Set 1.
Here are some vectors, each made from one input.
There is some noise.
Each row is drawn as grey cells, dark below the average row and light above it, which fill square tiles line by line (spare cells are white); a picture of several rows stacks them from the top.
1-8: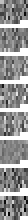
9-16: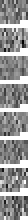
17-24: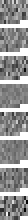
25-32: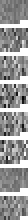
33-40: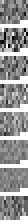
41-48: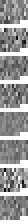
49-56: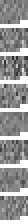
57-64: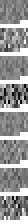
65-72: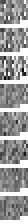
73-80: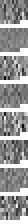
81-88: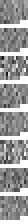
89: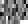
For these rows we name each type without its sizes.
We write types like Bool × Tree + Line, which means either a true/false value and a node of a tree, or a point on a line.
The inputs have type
Line × (Tree + Unit).
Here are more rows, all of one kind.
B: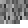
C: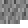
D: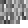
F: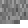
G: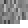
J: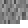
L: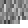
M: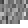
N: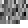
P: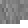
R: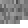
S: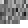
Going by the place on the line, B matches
F and M.
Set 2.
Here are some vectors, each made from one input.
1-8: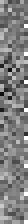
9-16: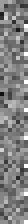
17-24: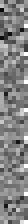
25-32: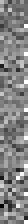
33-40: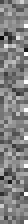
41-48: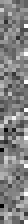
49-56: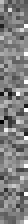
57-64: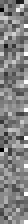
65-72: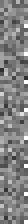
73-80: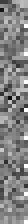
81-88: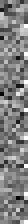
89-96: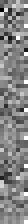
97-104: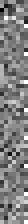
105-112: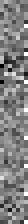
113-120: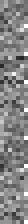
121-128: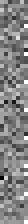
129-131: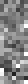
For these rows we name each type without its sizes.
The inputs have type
Bool × Label.
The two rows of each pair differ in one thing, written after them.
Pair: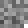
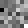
the true/false value
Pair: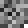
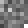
the true/false value
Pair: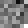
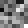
the true/false value
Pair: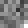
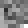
the label
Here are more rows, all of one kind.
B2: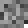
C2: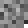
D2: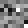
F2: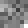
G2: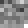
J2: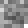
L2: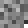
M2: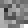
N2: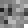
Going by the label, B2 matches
C2, D2 and L2.
